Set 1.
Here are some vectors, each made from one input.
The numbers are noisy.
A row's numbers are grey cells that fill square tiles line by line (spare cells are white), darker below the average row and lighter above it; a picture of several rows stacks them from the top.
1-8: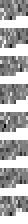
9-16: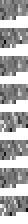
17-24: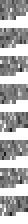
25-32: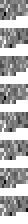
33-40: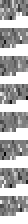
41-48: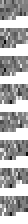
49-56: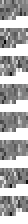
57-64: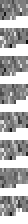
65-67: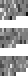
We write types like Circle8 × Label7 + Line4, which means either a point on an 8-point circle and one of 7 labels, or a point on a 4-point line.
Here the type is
Label6 + Line4.
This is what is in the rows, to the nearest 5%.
About 60% of them hold one of 6 labels. The rest hold a point on a 4-point line.
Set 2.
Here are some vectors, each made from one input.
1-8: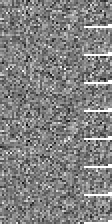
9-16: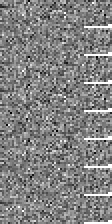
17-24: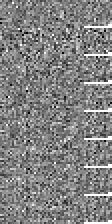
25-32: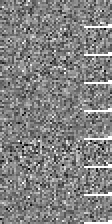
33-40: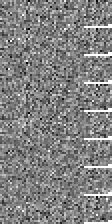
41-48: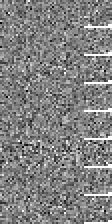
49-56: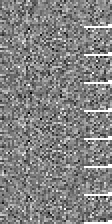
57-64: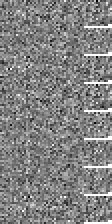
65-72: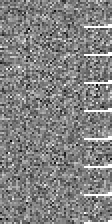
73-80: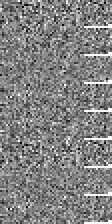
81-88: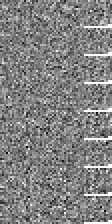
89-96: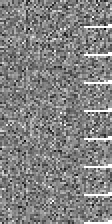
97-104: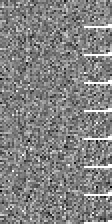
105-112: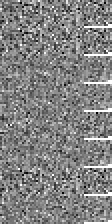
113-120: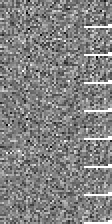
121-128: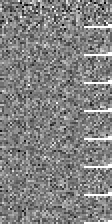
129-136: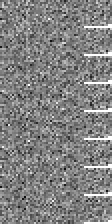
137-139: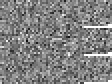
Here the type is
Circle10 + Line9 × Line12 + Unit.
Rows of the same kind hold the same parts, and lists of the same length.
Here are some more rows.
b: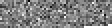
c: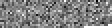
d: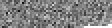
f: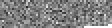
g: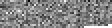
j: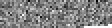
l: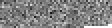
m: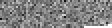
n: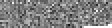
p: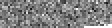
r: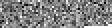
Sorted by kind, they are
b, c, g, j
d, f, l, m, n, p
r

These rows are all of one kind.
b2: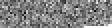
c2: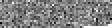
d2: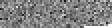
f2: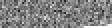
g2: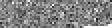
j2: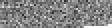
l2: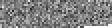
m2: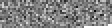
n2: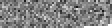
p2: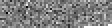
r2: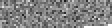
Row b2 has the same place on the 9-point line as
m2 and n2.
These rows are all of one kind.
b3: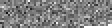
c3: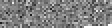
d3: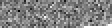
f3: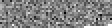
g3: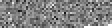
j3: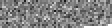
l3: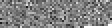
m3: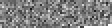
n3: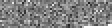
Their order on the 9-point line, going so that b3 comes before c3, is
m3, j3, d3, b3, n3, c3, l3, g3, f3.
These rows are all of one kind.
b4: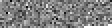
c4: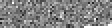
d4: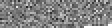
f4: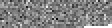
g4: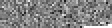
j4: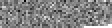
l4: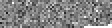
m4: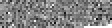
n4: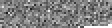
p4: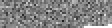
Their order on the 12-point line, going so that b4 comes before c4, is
m4, j4, b4, f4, p4, d4, c4, g4, l4, n4.
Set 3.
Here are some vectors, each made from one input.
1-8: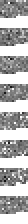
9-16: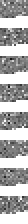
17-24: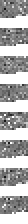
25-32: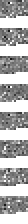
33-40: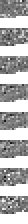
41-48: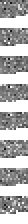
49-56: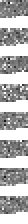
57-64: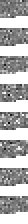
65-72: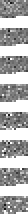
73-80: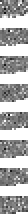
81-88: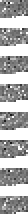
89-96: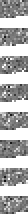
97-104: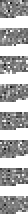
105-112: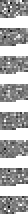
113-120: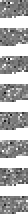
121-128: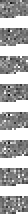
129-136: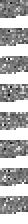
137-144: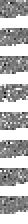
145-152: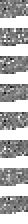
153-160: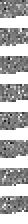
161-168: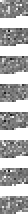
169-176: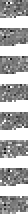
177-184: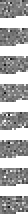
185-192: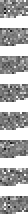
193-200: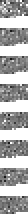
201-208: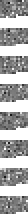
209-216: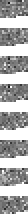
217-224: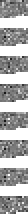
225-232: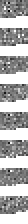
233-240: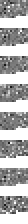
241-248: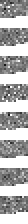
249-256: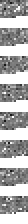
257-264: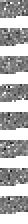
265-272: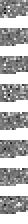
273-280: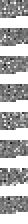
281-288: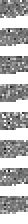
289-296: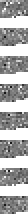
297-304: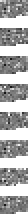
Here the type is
Circle6 + Tree15.
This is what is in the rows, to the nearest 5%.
About 35% of them hold a point on a 6-point circle. The rest hold a node of a 15-node tree.
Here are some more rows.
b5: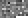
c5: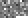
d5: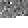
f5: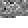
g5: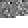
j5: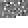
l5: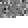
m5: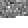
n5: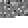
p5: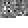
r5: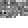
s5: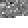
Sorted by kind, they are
b5, d5, j5, n5, p5
c5, f5, g5, l5, m5, r5, s5

